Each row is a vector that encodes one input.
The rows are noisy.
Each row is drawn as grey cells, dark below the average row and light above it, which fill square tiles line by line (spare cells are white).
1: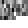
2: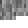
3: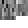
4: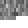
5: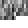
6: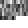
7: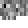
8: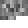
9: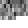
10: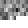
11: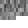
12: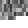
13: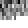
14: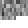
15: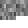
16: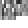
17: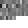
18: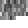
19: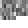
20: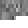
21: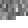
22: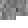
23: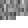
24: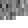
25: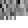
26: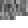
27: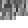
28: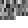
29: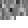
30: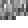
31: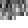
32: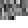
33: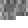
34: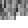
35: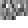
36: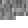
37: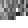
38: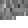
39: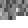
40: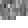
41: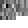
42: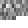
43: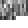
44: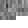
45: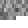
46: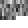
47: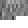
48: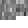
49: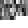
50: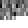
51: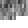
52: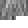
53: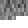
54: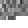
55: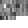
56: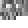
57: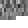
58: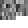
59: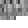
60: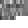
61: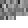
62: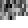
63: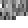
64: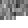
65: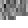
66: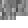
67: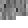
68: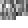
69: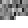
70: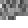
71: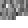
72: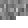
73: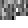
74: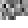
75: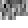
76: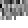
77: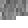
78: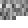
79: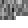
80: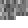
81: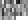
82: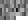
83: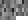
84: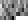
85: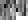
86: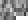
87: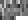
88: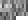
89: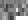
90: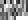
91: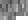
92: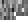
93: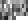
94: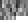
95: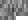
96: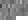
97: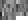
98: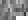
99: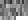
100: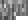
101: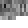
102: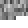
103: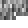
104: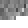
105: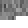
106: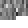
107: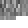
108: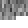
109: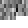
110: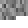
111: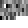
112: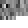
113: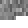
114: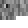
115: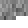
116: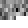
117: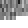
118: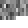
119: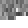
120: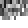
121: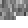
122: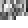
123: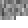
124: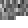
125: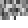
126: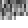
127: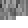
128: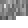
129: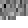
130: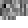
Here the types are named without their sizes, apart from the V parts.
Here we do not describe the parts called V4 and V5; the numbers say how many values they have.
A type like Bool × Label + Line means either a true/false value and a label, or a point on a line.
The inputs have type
Bool × V5 + (Circle + Unit) × V4.
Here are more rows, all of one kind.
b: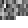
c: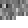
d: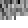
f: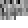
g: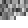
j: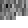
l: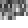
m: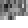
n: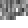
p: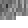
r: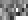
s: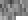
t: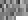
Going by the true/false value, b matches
r and s.
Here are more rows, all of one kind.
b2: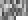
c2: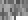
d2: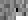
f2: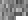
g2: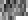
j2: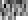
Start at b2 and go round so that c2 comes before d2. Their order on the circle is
b2, j2, g2, c2, f2, d2.
